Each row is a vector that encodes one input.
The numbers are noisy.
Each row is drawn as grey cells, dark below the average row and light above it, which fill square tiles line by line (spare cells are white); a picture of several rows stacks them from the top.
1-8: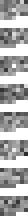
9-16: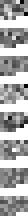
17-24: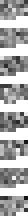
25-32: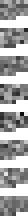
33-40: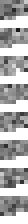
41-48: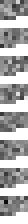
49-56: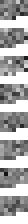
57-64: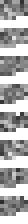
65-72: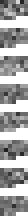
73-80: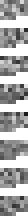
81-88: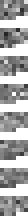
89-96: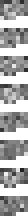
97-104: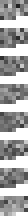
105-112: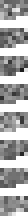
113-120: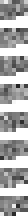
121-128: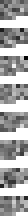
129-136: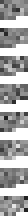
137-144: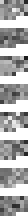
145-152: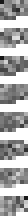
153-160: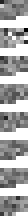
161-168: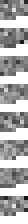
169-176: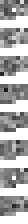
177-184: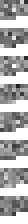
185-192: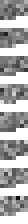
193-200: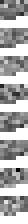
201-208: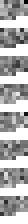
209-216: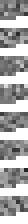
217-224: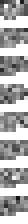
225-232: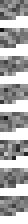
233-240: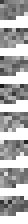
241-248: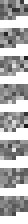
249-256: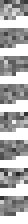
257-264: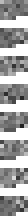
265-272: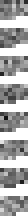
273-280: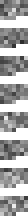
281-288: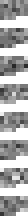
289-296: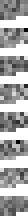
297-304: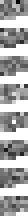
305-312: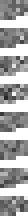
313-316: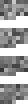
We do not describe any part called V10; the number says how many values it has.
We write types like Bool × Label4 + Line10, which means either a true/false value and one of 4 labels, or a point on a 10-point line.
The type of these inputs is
Label8 × (Tree9 + V10).
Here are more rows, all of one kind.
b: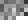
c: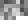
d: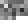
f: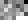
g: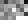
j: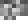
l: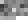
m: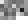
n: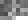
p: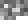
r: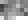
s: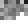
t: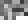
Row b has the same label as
l and r.
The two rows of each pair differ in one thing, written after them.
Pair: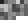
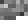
the label
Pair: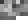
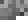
the label
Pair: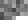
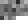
the node of the tree
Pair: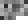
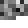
the label
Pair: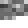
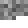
the node of the tree
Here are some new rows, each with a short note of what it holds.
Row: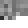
one of 8 labels and a node of a 9-node tree
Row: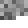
one of 8 labels and a node of a 9-node tree
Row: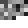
one of 8 labels and a node of a 9-node tree
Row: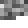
one of 8 labels and a node of a 9-node tree
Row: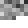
one of 8 labels and a value of V10
